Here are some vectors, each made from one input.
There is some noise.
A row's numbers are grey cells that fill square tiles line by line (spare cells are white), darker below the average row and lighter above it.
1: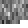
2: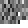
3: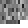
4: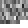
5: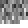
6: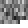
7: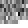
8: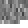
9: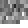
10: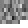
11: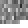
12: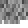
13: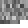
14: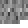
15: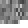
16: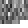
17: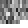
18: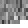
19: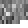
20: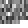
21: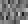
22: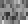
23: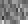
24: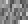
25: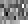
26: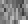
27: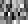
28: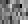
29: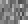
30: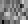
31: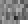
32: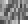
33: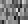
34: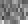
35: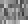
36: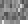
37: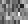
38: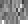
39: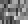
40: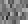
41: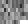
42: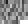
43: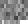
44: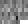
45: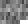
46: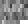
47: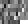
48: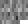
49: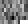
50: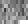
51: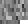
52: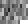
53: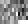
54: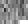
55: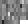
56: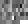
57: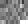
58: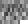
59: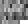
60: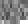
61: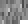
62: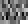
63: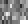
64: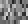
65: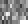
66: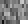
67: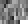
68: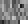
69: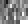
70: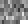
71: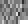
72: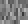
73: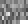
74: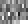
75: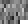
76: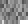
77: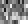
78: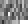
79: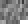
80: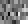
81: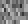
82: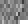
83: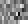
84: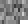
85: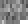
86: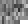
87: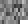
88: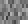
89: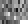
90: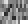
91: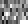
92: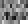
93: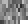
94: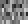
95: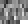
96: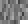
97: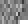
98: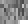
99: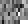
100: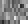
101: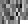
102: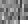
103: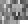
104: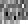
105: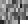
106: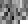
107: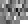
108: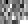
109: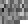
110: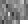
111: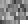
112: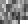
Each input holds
a point on a 5-point line, together with either a point on a 6-point circle, or a node of an 8-node tree.
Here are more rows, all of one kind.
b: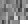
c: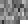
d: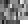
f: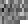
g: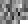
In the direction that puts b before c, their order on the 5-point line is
b, c, d, g, f.
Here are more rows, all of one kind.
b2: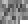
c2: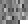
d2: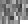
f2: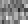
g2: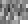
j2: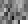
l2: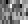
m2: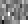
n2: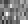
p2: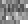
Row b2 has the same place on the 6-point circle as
c2 and p2.
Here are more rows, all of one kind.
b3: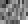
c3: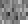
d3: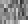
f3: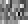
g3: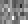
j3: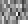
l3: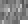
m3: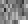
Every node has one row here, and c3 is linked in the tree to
j3.
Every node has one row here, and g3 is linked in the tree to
l3.
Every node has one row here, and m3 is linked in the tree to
d3 and f3.
